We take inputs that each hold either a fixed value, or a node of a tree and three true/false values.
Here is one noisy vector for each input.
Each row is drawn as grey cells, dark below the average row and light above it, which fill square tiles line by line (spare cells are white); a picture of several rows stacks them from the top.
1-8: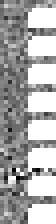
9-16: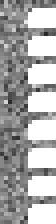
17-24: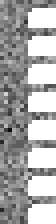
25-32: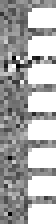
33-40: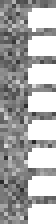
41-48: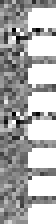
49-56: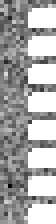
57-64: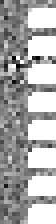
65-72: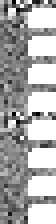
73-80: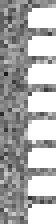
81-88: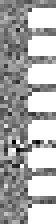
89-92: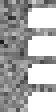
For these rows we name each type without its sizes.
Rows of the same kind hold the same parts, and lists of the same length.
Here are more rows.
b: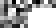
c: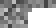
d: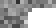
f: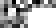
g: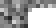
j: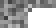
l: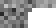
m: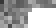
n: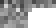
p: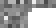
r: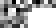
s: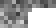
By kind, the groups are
b, f, r
c, d, g, j, l, m, n, p, s

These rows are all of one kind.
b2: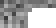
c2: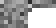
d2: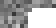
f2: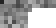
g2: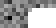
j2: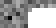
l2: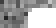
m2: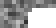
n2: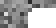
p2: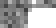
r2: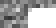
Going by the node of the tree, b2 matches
d2, f2, l2 and p2.
